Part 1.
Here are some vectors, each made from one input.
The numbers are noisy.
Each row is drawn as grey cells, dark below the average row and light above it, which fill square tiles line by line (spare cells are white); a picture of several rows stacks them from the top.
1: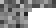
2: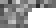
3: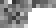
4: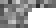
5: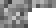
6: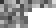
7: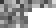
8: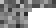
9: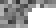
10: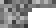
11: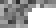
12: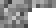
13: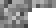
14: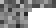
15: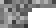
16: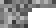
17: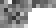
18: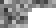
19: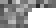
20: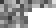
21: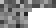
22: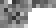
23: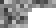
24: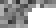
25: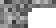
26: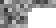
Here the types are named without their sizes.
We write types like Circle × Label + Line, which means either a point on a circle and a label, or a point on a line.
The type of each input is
Bool × Bool × Bool.
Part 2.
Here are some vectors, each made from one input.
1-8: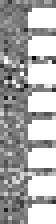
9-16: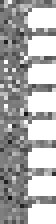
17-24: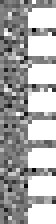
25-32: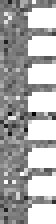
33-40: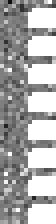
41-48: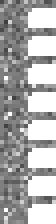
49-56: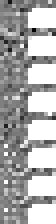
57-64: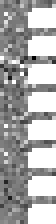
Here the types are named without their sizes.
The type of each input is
Bool × Bool × Bool × Bool + Unit.
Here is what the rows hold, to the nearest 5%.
About 10% of them hold a fixed value. The rest hold four true/false values.
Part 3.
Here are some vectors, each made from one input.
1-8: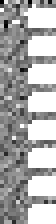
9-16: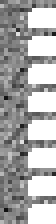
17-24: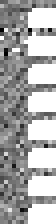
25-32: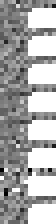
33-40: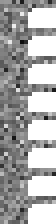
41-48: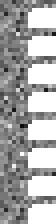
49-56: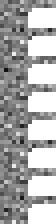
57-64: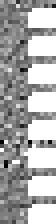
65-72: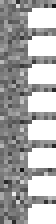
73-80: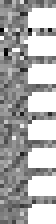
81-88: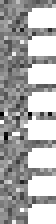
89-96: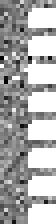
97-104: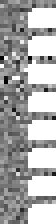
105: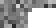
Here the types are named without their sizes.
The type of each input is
Circle + Unit.
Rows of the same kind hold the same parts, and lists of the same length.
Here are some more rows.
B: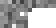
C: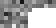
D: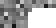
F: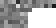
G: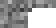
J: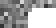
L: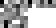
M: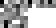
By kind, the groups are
B, C, D, F, G, J
L, M

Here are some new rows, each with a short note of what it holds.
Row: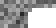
a point on a circle
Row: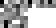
a fixed value
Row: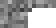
a point on a circle
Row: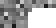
a point on a circle
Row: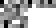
a fixed value
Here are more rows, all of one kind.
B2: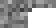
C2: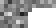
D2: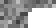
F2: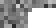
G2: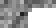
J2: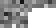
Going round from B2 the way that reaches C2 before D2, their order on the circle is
B2, F2, C2, G2, D2, J2.
